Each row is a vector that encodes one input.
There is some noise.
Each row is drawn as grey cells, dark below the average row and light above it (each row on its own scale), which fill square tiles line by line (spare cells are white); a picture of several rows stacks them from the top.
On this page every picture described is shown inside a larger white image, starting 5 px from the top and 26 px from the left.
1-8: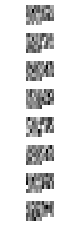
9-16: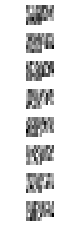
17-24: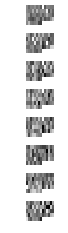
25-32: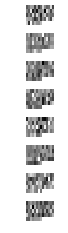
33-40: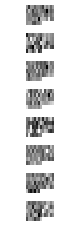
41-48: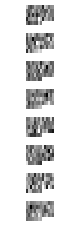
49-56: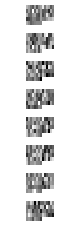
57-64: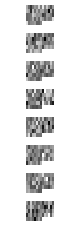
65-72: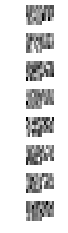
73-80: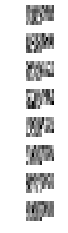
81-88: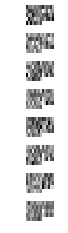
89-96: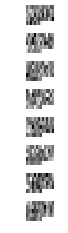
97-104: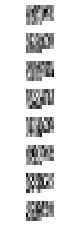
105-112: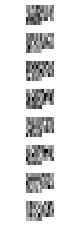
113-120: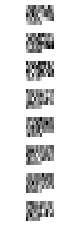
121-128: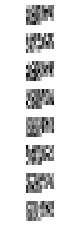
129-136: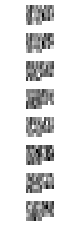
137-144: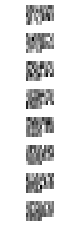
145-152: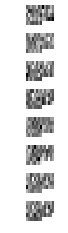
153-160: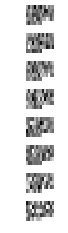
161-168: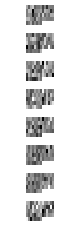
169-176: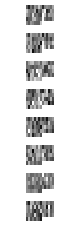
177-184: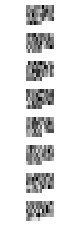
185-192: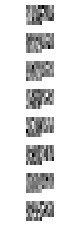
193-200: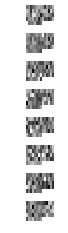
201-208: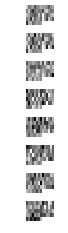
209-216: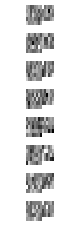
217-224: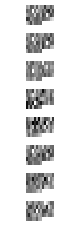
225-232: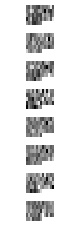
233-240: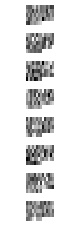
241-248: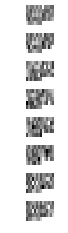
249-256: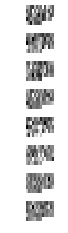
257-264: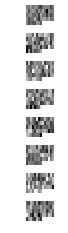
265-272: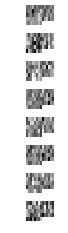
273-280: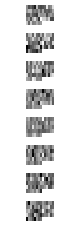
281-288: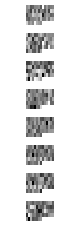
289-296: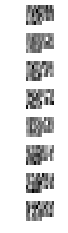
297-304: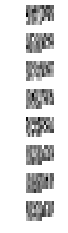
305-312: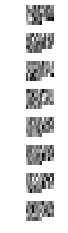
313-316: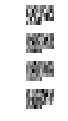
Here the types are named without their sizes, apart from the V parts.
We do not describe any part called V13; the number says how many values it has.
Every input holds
a point on a circle, a label and a value of V13, together with either a fixed value, or four true/false values.
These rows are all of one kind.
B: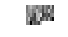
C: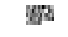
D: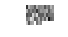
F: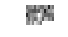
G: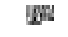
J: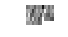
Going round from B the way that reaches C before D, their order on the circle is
B, C, J, G, D, F.
